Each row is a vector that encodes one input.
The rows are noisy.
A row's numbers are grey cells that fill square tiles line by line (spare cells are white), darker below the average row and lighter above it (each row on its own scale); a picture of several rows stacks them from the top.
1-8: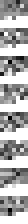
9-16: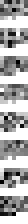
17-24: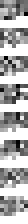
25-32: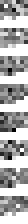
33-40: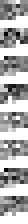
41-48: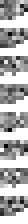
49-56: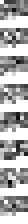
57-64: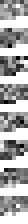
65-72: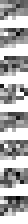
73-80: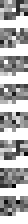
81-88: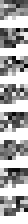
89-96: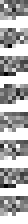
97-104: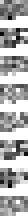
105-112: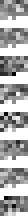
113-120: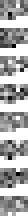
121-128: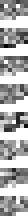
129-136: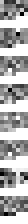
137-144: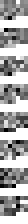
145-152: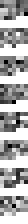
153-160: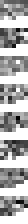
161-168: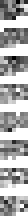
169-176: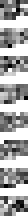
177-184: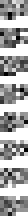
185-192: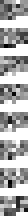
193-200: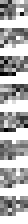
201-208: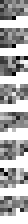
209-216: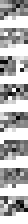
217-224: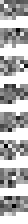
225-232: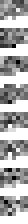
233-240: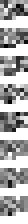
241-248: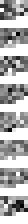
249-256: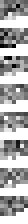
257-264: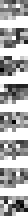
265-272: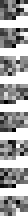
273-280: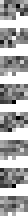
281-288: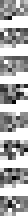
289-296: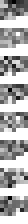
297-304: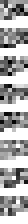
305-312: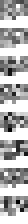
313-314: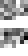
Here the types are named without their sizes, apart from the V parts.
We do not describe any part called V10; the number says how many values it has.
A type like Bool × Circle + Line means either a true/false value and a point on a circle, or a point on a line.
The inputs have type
Circle + List(Bool × V10).
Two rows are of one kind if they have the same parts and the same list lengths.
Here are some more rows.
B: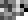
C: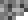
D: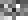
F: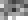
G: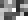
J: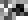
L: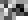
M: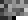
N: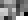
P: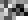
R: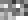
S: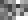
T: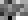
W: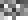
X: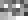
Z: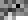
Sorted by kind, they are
B, C, S, T
D, F, R, W, X, Z
G, M, N
J, L, P

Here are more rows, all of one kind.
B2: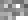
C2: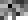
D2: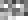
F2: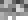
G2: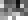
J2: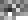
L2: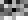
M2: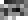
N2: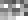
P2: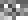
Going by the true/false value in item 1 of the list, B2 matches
C2, F2, J2 and P2.
